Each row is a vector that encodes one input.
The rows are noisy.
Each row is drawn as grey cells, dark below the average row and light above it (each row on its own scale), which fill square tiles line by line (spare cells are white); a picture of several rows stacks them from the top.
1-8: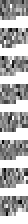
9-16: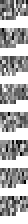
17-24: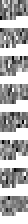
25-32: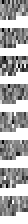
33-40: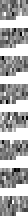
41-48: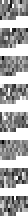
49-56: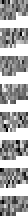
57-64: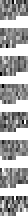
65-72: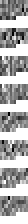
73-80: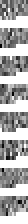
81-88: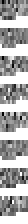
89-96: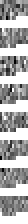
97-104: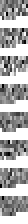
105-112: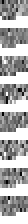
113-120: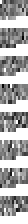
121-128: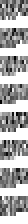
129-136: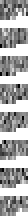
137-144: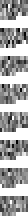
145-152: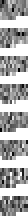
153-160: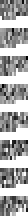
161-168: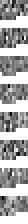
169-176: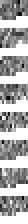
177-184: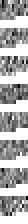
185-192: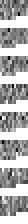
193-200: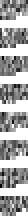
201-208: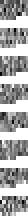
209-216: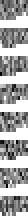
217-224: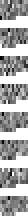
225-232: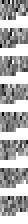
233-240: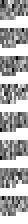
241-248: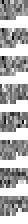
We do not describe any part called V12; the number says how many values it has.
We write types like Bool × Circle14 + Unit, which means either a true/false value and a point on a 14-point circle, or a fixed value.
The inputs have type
Bool × Line6 + Line9 × V12 × V12.
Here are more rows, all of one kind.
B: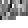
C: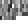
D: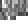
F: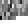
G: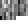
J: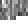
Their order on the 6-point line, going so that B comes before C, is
G, F, B, J, D, C.
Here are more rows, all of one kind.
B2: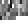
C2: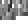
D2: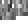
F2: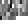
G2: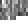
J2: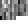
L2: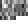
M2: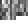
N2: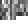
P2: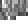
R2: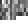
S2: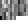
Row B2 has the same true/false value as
C2, D2 and F2.
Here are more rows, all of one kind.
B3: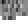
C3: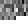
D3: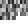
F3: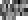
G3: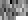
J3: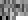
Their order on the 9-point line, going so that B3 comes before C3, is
B3, G3, D3, C3, F3, J3.
